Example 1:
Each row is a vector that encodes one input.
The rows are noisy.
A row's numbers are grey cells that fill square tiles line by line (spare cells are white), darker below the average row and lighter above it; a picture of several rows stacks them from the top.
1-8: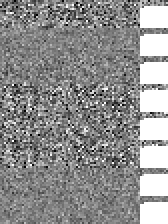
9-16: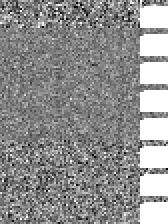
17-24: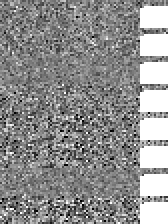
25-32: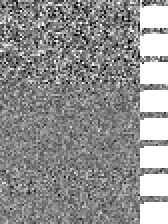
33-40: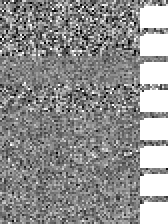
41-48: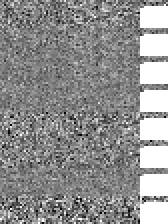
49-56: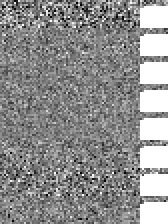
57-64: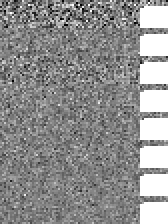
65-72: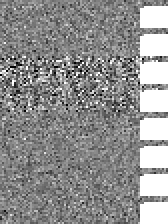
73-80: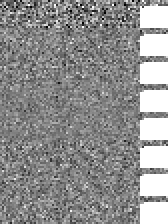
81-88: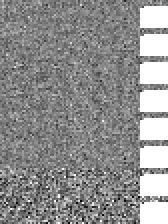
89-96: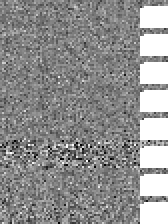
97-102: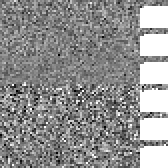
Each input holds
either one of 4 labels, or a node of an 8-node tree and a true/false value.
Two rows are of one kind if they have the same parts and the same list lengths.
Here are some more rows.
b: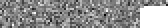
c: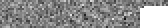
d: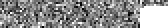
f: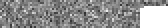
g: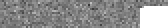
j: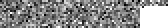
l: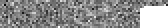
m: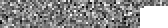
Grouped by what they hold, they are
b, c, f, g, l, m
d, j

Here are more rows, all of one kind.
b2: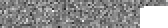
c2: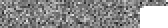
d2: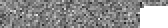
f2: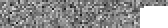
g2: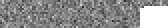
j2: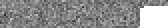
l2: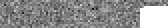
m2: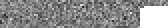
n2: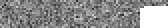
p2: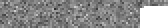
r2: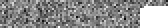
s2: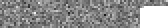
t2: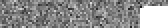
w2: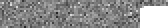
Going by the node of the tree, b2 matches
f2, j2, m2 and p2.
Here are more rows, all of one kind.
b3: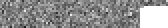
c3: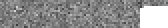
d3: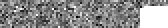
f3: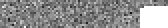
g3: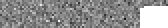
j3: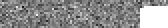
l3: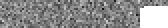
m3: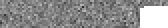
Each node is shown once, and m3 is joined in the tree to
c3, d3 and j3.
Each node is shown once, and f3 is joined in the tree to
d3.
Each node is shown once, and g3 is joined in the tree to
d3.
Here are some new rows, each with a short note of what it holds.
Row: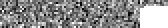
one of 4 labels
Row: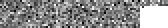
one of 4 labels
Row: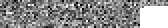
one of 4 labels
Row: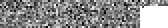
one of 4 labels
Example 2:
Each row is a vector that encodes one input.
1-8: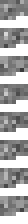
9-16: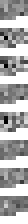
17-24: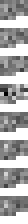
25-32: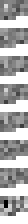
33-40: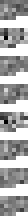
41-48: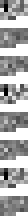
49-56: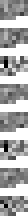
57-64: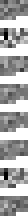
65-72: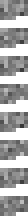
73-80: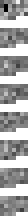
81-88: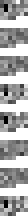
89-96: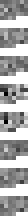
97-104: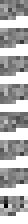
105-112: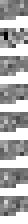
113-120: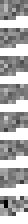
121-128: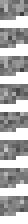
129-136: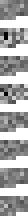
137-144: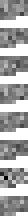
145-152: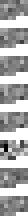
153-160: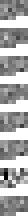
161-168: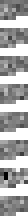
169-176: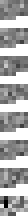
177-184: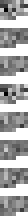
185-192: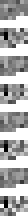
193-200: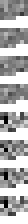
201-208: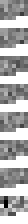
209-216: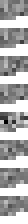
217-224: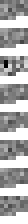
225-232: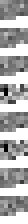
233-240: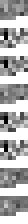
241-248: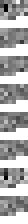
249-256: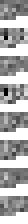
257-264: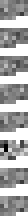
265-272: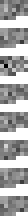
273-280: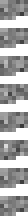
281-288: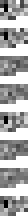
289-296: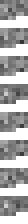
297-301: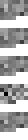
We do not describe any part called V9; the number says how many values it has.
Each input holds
either a point on a 10-point line, or three true/false values, or a value of V9.
